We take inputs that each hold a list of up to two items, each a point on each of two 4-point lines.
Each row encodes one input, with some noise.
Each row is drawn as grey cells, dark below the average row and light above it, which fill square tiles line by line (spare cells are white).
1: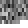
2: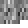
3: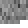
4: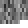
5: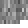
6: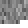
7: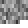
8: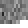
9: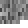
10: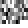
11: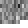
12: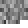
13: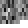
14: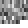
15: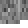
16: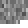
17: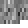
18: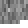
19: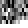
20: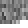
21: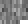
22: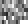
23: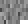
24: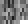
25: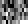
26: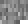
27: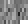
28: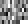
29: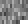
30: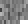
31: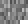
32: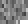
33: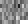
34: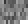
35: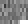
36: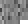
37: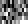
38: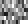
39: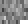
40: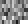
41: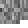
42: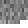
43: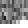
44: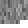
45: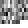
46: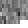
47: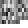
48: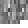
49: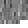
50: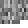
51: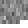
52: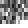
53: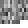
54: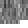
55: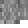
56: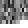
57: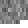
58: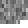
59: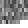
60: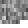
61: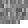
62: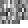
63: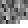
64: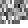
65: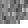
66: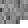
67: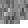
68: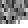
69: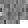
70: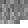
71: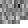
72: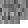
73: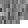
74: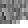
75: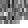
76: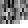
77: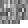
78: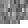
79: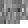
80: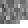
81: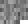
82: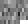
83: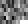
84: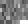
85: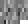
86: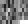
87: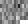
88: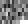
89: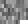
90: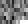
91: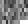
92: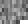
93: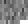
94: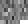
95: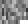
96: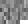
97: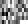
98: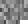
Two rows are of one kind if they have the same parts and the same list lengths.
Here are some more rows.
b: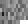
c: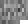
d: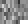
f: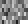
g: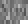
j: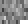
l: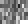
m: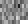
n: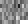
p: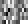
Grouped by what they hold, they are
b, c, g, p
d, f, j
l, m, n

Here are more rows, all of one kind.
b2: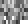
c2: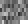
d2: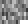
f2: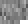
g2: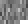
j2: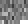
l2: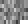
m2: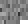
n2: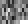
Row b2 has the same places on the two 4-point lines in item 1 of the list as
l2 and m2.
